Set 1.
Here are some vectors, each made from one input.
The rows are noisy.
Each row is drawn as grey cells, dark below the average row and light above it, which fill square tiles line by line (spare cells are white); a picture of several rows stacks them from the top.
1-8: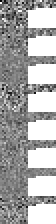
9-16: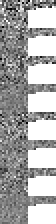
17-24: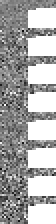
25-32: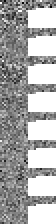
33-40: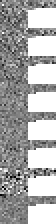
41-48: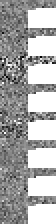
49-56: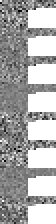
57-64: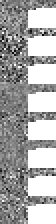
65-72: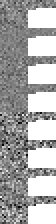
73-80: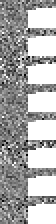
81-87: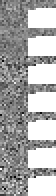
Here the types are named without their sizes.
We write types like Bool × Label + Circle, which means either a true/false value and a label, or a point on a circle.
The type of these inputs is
(Circle + Unit) × Line.
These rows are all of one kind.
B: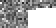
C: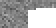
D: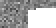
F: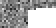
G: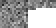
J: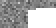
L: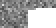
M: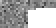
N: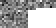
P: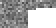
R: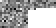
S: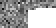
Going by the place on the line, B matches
F and L.
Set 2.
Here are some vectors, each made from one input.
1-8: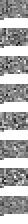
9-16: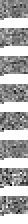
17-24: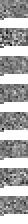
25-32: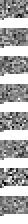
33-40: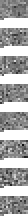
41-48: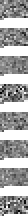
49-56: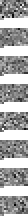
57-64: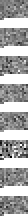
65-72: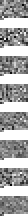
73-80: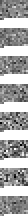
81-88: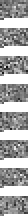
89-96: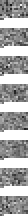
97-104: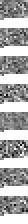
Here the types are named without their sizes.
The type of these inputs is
Bool × Circle + Unit.
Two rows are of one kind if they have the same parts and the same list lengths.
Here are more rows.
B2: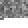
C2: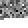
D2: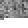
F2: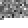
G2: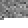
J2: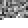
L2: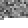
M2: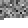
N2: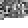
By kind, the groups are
B2, D2, F2, G2, J2, L2, N2
C2, M2

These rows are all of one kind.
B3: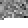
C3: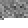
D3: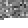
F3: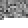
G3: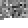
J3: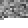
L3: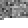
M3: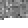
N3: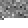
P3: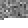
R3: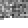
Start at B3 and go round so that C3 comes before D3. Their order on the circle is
B3, L3, C3, N3, G3, P3, D3, M3, R3, F3, J3.
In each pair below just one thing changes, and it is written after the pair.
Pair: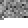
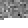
the place on the circle
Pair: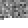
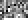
the true/false value
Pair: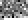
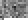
the true/false value
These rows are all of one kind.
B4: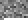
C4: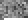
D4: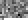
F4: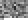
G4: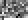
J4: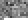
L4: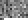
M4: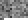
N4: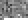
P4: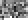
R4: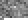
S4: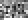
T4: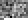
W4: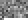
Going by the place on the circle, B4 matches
F4, J4 and T4.
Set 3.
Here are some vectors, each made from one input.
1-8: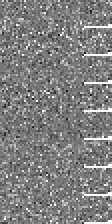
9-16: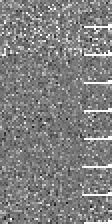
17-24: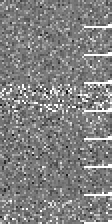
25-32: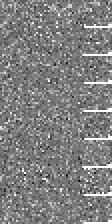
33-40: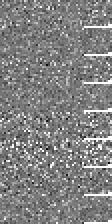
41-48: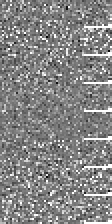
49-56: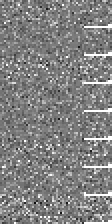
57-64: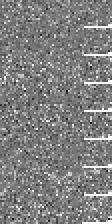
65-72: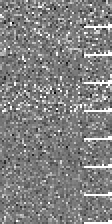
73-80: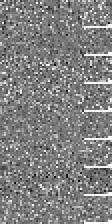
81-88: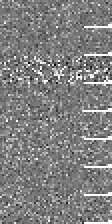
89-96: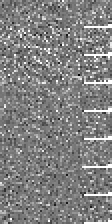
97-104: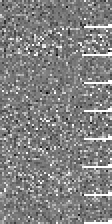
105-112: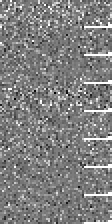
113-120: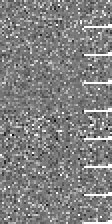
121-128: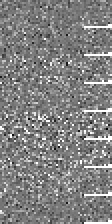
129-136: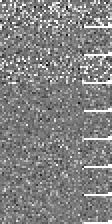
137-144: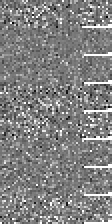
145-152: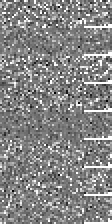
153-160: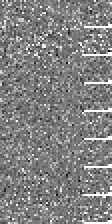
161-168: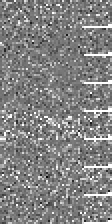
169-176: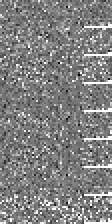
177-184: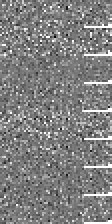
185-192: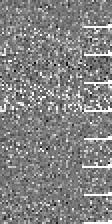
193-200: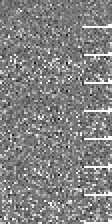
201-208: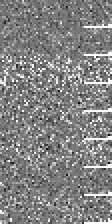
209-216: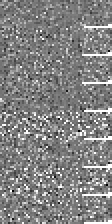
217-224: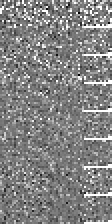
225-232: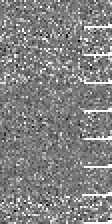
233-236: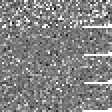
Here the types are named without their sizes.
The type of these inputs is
List(Circle).
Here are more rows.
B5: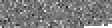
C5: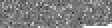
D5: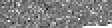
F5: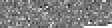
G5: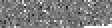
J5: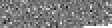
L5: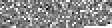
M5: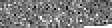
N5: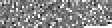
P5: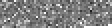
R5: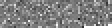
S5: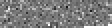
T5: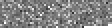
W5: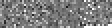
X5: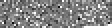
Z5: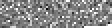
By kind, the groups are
B5, G5, J5, S5, W5
C5, D5, F5, L5, N5, P5, R5, T5, X5, Z5
M5

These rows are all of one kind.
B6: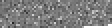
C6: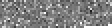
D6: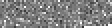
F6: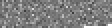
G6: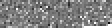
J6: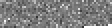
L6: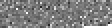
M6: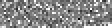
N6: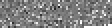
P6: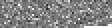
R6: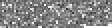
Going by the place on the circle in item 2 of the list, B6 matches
M6 and P6.
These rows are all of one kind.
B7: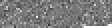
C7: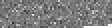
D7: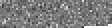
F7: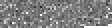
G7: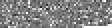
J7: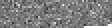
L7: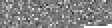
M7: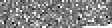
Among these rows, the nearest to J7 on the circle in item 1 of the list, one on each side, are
C7 and D7.
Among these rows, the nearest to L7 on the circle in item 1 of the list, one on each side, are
C7 and G7.
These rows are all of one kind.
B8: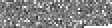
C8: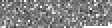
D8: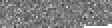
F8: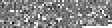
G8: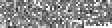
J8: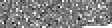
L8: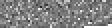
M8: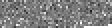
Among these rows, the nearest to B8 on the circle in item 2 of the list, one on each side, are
F8 and M8.
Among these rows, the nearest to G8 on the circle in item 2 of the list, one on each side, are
D8 and J8.
